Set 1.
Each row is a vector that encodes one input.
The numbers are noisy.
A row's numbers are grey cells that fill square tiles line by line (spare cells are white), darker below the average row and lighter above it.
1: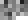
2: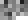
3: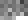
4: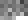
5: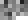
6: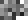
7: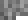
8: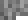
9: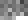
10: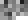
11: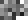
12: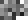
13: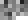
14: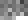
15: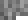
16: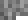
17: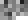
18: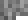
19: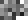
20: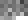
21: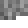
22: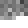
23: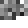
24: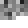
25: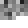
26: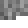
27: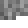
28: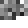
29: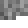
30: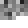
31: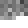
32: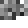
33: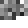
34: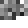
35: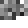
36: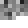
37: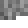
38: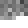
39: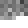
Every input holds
a point on a 4-point line.
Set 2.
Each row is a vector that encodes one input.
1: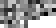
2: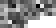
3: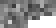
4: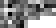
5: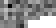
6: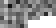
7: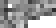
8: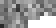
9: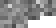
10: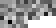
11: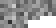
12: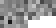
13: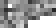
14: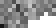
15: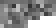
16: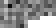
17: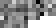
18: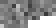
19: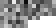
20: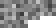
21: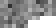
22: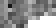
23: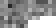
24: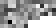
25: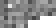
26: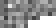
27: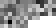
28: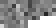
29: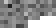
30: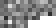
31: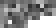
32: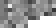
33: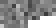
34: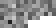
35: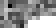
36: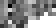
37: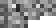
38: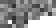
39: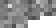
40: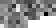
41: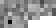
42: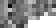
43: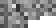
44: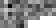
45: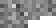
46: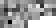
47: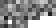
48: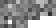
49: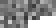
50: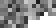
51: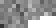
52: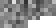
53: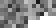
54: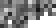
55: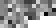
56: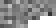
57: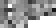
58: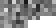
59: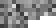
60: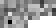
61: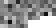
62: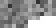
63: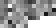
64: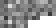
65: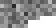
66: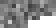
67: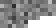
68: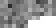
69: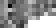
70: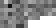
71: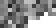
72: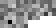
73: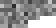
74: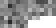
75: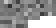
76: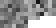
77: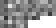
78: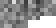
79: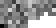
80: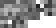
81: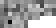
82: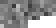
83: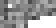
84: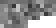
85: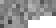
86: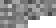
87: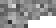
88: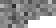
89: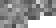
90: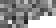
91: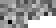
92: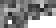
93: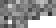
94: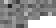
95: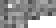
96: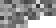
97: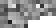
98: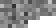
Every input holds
either a fixed value, or three true/false values.
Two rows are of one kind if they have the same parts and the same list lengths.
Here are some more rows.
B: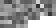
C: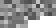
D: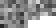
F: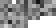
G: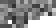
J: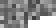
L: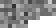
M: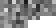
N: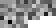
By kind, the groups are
B, C, D, G, J, L, N
F, M

